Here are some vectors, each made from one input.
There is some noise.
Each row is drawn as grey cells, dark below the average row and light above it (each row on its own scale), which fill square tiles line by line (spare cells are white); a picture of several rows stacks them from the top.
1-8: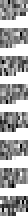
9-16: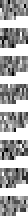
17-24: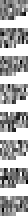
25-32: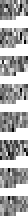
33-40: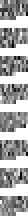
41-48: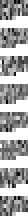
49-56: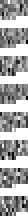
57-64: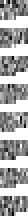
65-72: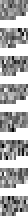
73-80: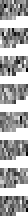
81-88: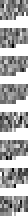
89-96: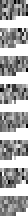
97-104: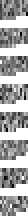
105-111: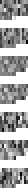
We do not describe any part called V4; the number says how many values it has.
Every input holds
a node of a 7-node tree, together with either a point on an 8-point circle, or a value of V4.
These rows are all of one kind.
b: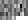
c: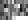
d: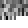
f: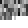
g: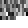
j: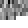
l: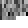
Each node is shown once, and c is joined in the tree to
b and f.
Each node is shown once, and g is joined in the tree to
f and l.
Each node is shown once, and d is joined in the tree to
f and j.
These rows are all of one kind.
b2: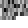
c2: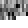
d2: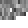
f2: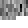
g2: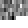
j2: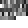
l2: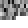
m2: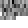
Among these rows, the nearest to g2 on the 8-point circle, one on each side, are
d2 and l2.
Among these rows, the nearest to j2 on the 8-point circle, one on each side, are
c2 and m2.
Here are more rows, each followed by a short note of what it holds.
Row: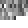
a point on an 8-point circle and a node of a 7-node tree
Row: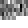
a point on an 8-point circle and a node of a 7-node tree
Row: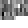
a point on an 8-point circle and a node of a 7-node tree
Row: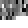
a node of a 7-node tree and a value of V4
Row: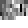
a point on an 8-point circle and a node of a 7-node tree
